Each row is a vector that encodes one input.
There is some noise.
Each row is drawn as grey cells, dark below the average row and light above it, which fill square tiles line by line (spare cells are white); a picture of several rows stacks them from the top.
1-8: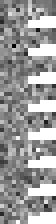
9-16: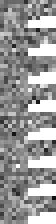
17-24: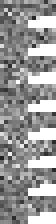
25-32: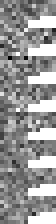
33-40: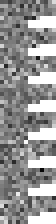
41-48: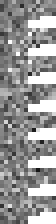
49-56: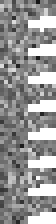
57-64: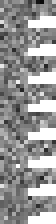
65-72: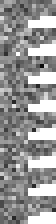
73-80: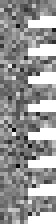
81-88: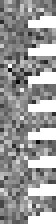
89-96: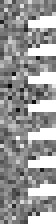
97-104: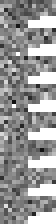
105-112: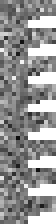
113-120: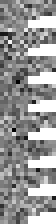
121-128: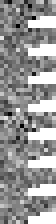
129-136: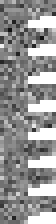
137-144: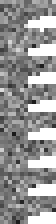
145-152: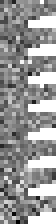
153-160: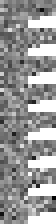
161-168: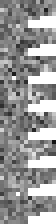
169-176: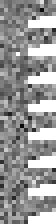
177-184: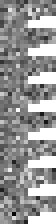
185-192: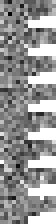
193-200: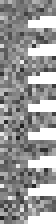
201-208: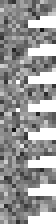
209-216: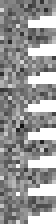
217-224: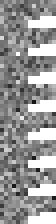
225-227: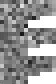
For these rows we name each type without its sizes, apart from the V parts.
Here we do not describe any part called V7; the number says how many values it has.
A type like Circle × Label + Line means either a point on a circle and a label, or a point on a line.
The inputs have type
(Circle + List(V7)) × Label.
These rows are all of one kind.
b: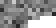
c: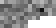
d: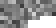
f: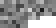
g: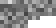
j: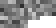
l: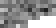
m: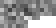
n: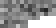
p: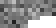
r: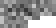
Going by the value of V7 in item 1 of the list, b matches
l, n and p.
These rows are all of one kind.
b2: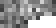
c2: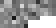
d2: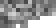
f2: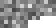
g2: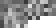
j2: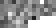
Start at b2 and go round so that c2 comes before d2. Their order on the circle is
b2, c2, f2, d2, g2, j2.
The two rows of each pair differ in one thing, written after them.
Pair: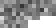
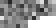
the label
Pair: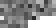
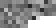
the value of V7 in item 1 of the list
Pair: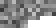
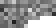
the value of V7 in item 1 of the list
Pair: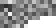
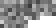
the label
